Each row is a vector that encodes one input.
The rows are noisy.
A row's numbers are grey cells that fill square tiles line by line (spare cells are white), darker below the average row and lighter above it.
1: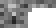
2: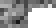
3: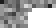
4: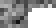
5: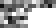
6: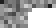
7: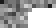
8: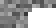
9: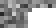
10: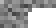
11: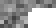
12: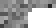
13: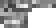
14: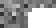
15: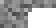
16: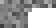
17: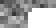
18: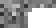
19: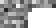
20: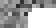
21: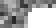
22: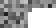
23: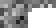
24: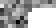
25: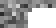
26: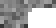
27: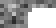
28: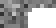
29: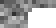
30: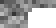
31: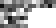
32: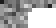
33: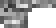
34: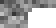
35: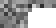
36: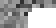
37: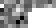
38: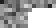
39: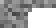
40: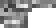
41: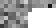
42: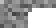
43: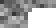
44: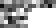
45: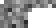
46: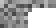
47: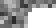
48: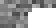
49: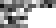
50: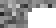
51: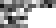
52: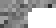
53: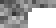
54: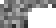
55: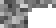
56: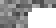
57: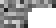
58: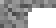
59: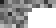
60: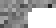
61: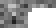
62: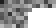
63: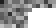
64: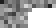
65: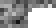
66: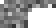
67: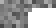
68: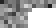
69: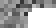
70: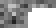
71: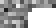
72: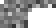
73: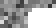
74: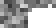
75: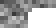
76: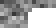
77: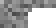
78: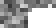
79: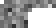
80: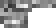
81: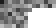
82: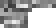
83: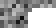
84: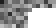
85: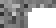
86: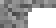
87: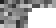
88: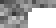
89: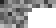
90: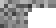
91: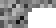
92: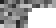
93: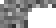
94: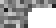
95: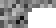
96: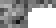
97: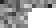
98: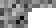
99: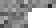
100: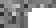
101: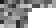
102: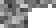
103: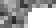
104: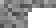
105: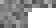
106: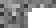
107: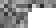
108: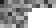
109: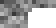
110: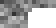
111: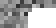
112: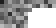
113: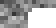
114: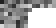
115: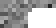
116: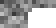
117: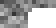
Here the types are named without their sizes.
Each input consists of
a list of points on a line.
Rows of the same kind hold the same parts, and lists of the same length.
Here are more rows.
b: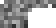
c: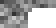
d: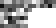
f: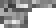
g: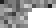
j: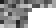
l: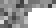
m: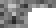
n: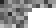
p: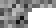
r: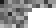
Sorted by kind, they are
b, l, m, p
c, f, g, j, n, r
d

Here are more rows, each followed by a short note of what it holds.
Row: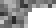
a list of two items
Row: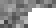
a list of two items
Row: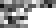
the empty list
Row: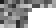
a list of one item
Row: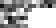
the empty list
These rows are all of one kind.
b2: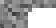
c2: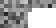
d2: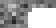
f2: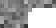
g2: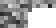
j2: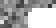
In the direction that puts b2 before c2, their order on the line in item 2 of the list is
j2, d2, f2, b2, g2, c2.
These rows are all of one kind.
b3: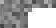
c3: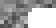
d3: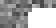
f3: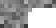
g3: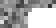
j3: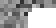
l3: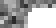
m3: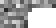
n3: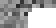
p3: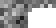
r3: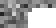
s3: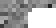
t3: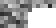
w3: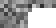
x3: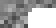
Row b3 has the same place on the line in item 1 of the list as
d3, j3, n3 and w3.
